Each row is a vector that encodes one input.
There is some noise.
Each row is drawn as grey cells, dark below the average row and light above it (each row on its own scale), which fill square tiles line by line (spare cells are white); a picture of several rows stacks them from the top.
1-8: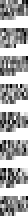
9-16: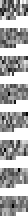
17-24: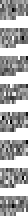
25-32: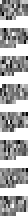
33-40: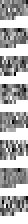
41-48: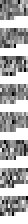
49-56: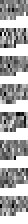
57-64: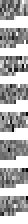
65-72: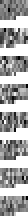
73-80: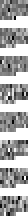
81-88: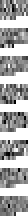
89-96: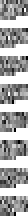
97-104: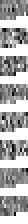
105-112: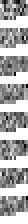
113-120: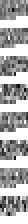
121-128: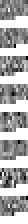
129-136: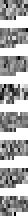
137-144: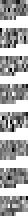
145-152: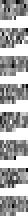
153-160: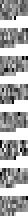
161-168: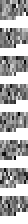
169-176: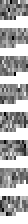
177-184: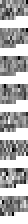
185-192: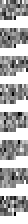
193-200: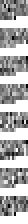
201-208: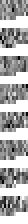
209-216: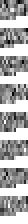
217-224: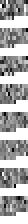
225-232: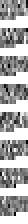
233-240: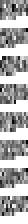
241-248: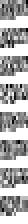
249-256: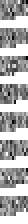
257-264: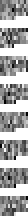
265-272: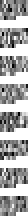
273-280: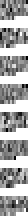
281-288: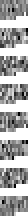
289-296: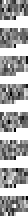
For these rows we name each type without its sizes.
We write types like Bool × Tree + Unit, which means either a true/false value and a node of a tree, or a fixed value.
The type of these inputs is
(Bool × Bool × Bool + Unit) × Label × Line.
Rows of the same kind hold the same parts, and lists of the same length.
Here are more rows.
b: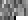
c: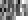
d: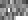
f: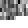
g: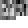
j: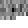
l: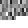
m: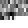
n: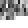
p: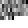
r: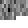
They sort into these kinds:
b, c, d, f, g, m
j, l, n, p, r

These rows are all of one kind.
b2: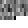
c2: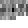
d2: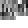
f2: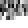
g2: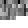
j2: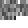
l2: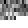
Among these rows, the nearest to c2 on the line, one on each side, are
b2 and j2.
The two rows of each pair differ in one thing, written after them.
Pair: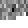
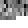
the label
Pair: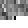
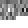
the label
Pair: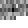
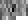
one of the three true/false values
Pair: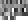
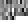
one of the three true/false values
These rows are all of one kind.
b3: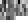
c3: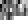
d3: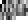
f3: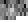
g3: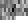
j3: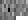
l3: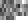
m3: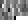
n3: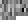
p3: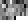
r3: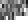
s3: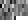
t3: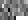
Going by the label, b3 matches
c3, d3 and l3.
